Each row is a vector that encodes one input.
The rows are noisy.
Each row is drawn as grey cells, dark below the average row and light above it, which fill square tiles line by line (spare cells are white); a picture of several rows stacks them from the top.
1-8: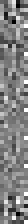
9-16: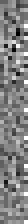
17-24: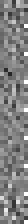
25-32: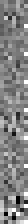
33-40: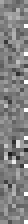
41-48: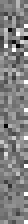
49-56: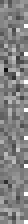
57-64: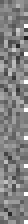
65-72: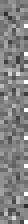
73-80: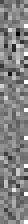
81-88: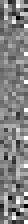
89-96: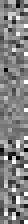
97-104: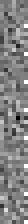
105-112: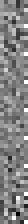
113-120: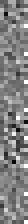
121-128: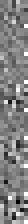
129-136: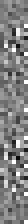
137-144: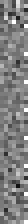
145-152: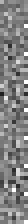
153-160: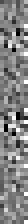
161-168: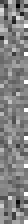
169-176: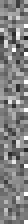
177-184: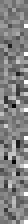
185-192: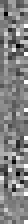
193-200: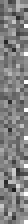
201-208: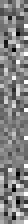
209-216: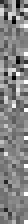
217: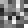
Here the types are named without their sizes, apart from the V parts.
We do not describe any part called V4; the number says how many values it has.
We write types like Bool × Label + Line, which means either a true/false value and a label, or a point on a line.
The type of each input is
(Bool × Bool × Bool × Bool + Label) × V4.
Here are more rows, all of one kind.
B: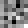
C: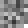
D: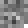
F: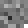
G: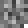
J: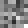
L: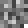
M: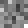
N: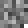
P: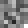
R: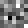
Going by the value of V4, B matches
C, D and J.
